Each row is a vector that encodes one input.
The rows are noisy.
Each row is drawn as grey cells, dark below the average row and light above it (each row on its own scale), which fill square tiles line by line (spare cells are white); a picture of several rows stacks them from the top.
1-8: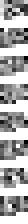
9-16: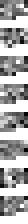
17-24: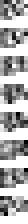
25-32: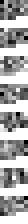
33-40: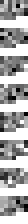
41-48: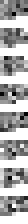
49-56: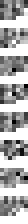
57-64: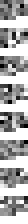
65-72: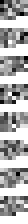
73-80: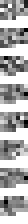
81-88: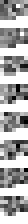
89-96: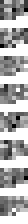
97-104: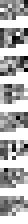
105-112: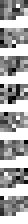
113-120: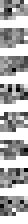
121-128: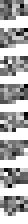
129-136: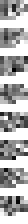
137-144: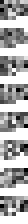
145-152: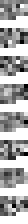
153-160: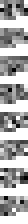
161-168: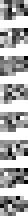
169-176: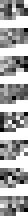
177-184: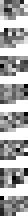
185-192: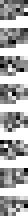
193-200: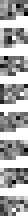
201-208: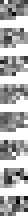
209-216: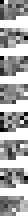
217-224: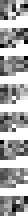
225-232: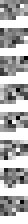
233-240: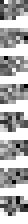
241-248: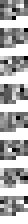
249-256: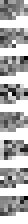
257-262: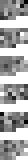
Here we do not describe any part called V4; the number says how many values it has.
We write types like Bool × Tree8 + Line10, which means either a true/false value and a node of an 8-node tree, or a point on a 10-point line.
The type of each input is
Bool × Bool × Bool × Bool × (Line19 + V4).
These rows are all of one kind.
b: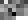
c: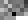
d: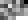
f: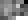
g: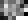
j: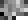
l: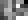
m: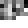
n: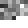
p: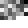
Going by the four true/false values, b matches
d, g, j and p.
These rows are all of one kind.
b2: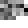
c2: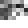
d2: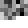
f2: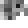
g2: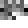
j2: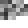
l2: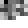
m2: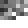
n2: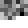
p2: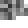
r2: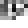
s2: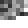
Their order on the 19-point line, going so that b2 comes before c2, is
f2, b2, c2, p2, j2, r2, g2, m2, l2, s2, n2, d2.
